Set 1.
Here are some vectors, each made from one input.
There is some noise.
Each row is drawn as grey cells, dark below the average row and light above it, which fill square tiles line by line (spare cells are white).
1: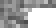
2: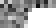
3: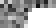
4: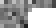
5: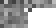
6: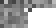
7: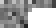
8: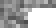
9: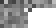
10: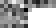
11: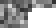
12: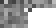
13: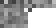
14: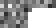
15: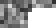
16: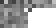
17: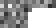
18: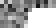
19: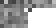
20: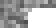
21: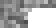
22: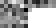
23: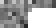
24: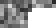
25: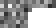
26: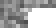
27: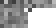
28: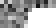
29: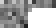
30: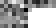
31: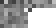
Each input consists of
a node of a 7-node tree.
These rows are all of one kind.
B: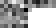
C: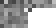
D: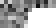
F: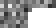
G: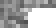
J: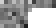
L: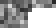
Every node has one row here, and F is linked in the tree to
J and L.
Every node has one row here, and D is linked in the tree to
B.
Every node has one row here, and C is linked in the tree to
G.
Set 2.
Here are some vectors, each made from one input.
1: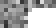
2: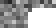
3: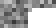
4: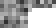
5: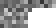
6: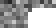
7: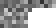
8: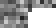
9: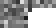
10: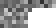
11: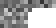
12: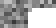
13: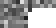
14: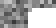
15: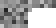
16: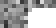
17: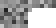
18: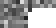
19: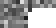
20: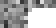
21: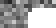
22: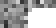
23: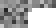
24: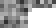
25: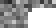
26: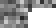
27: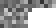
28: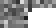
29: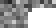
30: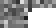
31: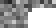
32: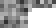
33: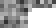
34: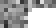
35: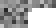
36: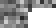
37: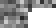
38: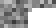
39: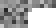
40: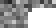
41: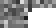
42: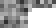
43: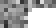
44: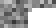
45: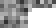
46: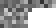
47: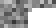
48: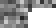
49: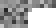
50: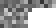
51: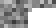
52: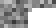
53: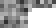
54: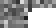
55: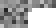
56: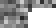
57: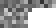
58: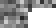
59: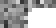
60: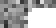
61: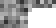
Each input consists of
three true/false values.
